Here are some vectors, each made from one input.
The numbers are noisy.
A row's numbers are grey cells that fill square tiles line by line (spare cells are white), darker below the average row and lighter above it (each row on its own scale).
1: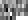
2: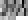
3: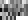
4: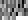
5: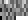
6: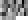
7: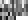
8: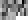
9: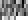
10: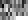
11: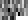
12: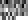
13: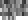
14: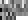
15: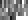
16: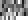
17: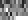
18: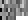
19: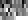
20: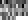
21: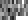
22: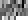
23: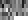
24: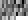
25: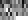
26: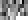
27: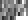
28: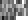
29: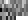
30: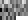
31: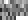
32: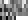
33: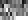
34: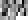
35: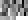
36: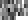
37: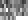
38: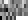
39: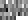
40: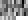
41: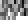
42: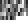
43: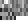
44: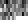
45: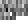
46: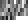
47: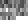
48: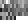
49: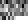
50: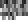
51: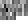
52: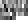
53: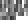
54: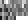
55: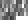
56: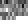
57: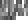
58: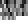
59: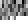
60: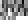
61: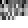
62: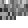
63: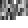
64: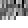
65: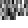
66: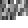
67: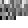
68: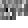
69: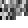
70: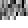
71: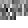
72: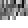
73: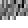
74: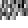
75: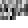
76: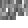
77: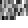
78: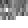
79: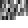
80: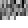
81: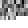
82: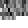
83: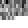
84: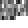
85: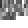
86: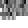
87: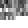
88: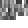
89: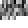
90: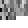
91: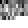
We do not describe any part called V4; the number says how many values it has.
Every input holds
a true/false value, together with either a point on a 5-point line, or a value of V4.
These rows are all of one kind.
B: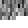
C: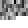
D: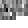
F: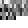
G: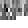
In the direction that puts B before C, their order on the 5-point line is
B, F, C, D, G.
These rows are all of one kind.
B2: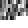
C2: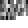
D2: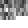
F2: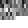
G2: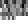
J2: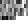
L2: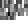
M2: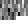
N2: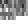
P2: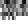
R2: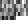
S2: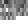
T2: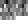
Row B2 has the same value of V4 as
C2 and F2.
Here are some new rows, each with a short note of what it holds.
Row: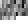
a point on a 5-point line and a true/false value
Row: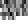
a true/false value and a value of V4
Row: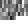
a true/false value and a value of V4
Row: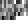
a true/false value and a value of V4
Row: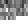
a true/false value and a value of V4
